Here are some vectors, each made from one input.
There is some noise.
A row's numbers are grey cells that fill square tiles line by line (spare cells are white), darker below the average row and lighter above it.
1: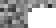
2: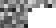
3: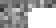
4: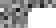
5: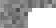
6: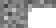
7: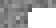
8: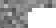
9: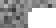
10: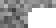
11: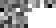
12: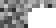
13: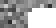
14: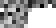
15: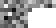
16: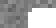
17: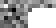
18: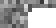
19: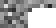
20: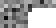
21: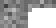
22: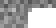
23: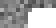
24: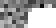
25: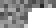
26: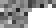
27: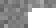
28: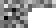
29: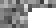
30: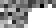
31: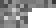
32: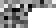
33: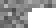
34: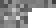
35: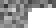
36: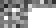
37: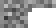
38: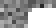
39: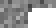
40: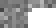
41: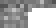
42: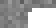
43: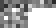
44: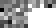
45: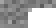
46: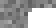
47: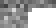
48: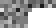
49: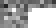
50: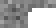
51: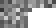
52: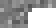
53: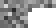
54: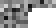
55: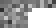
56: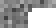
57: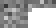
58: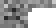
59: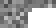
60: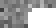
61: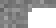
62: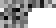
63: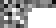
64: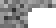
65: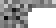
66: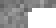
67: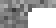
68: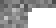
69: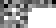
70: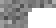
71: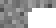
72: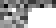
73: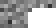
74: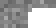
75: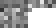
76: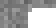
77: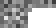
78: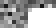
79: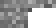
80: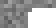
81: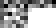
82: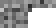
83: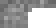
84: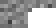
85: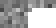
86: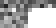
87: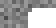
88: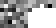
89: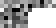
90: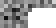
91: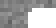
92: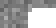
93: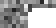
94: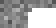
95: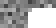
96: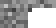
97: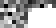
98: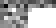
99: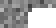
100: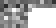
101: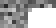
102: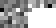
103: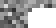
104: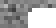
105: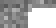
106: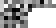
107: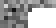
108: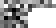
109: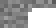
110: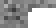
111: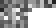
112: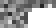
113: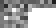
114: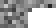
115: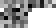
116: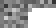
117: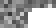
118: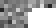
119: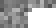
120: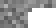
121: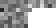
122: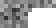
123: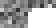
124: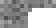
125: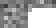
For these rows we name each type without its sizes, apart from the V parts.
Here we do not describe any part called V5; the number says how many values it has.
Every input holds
a list of items, each a true/false value and a value of V5.
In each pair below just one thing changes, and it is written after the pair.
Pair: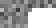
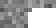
the value of V5 in item 1 of the list
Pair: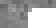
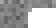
the true/false value in item 1 of the list
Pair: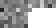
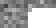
the value of V5 in item 1 of the list
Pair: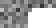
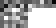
the value of V5 in item 1 of the list
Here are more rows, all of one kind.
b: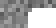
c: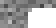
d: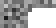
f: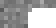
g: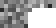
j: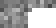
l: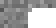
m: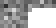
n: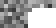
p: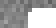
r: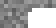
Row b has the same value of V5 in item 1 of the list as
f, g and p.
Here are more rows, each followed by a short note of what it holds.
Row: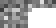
a list of three items
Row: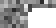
the empty list
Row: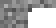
a list of one item
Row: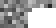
a list of three items
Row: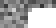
a list of two items
